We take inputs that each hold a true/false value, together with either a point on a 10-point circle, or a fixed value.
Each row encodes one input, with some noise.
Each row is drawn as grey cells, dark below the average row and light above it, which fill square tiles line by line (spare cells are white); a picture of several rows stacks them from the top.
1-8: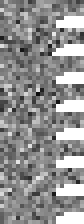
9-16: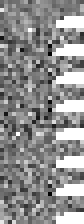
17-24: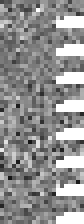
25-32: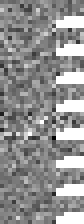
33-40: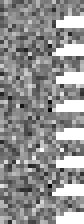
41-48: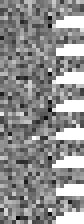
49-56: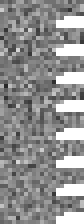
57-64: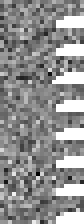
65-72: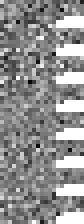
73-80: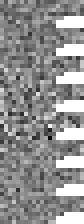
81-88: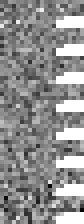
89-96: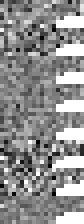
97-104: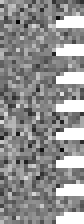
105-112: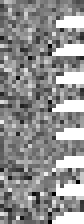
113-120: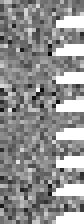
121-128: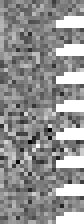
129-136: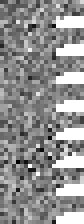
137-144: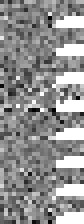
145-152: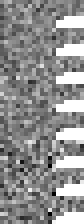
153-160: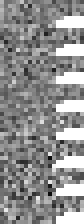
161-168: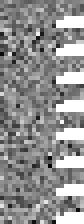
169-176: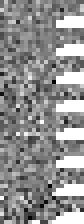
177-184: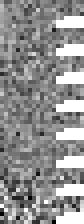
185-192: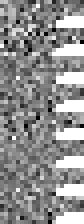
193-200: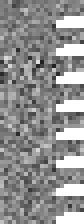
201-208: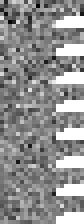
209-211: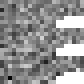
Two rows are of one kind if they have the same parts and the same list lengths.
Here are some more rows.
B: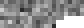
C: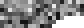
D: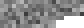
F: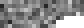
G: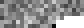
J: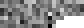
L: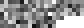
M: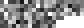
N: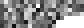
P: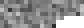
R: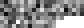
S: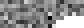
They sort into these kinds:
B, D, F, G, P, R
C, J, L, M, N, S

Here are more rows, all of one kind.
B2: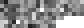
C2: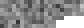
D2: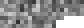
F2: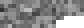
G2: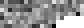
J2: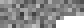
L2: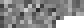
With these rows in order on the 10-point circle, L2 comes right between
B2 and C2.
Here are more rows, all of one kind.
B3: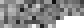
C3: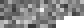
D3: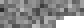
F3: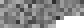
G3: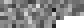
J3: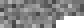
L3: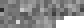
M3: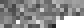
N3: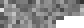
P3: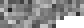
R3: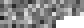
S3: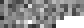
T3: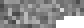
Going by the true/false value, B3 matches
F3, N3 and P3.
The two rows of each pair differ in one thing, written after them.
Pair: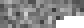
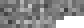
the place on the 10-point circle
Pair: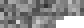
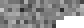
the true/false value
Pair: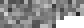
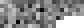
the place on the 10-point circle
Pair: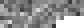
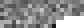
the true/false value
